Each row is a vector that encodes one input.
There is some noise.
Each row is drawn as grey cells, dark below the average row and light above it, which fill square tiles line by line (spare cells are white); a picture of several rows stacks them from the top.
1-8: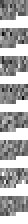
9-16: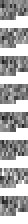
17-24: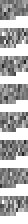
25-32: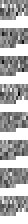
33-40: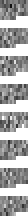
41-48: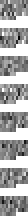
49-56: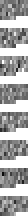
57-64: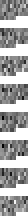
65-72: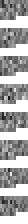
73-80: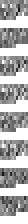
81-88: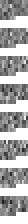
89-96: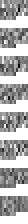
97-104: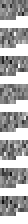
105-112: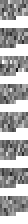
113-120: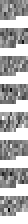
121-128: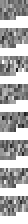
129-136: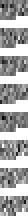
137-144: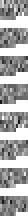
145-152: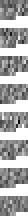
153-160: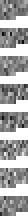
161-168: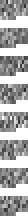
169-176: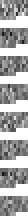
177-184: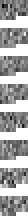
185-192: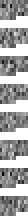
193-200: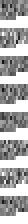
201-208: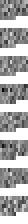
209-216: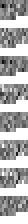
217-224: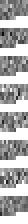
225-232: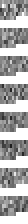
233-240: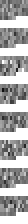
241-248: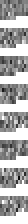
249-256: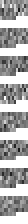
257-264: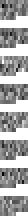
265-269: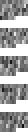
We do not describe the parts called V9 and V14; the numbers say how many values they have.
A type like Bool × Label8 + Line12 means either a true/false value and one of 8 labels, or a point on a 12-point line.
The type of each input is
Bool × (Label5 × V14 + V9).
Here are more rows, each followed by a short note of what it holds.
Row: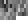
one of 5 labels, a true/false value and a value of V14
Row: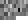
one of 5 labels, a true/false value and a value of V14
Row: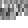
a true/false value and a value of V9
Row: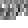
a true/false value and a value of V9
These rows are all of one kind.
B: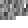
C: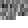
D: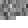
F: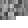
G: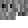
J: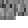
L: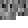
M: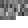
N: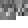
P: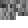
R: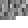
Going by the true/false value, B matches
D, F and R.
